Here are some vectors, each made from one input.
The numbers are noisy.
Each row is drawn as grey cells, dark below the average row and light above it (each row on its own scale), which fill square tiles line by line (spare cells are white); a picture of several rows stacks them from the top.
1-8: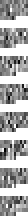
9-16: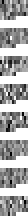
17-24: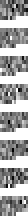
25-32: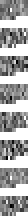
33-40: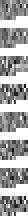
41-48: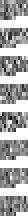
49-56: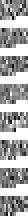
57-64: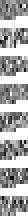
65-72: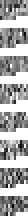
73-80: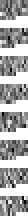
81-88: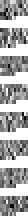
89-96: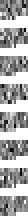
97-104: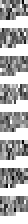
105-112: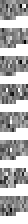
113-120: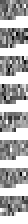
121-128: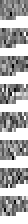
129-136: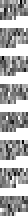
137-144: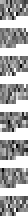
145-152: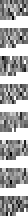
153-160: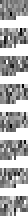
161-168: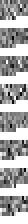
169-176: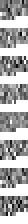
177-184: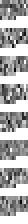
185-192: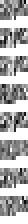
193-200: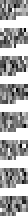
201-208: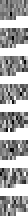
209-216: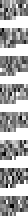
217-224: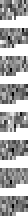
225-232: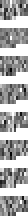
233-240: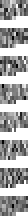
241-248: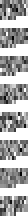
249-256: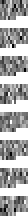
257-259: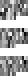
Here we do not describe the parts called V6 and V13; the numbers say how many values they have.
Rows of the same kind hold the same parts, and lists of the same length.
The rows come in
3 kinds.
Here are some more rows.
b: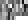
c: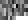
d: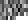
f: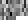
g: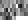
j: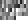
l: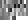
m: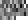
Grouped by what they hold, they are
b, f, j, l
c, d
g, m

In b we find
a value of V6 and a value of V13.
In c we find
a point on a 7-point line.
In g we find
a point on an 8-point line and a value of V13.
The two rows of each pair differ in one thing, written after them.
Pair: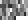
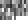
the place on the 8-point line
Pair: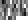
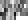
the place on the 8-point line
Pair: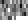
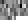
the place on the 8-point line
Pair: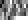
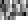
the place on the 8-point line
